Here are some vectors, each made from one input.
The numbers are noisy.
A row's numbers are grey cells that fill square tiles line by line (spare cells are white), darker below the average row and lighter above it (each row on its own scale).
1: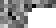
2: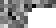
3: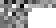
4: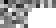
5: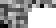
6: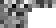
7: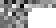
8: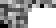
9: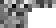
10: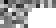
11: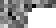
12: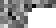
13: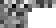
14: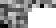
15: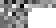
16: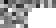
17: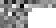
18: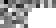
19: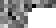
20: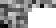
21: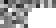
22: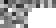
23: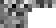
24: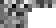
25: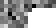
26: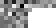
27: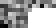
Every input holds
a point on a 5-point line.
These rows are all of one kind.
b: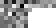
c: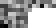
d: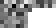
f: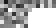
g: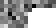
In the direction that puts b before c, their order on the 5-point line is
f, b, c, d, g.
